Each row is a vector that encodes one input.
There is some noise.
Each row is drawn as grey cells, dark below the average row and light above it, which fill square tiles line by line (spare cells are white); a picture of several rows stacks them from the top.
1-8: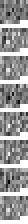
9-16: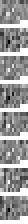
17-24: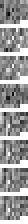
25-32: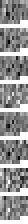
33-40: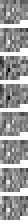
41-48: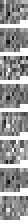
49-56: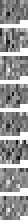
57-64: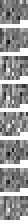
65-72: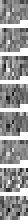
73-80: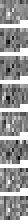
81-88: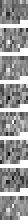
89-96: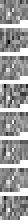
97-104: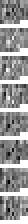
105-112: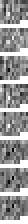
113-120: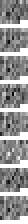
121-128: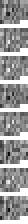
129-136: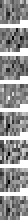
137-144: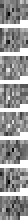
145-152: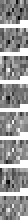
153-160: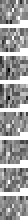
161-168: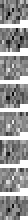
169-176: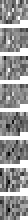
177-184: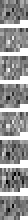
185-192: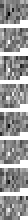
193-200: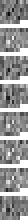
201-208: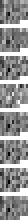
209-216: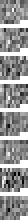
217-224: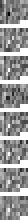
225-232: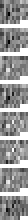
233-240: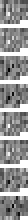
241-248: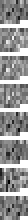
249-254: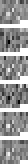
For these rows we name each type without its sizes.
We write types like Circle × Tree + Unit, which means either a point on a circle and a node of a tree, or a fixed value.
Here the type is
Bool × Line.
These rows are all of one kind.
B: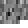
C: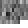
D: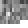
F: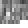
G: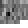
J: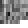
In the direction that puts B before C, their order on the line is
D, F, J, B, G, C.
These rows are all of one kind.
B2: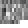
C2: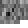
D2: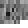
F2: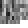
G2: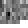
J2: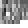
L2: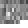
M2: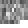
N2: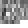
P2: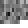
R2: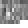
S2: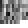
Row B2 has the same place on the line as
M2, P2, R2 and S2.
